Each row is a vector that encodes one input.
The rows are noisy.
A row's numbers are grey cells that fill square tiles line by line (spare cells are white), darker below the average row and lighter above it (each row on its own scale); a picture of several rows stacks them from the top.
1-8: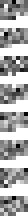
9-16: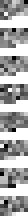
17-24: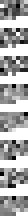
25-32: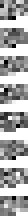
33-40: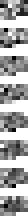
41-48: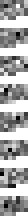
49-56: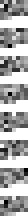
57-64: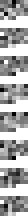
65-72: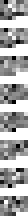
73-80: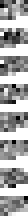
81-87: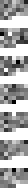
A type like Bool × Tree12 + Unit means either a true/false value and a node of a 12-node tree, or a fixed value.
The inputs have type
Bool × Bool × Bool × Bool + Label7.
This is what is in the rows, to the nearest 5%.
About 20% of them hold one of 7 labels. The rest hold four true/false values.
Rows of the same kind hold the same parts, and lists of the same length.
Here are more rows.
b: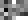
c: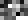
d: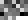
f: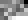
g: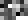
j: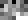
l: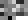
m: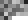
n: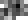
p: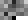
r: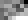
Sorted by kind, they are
b, c, d, g, l
f, j, m, n, p, r

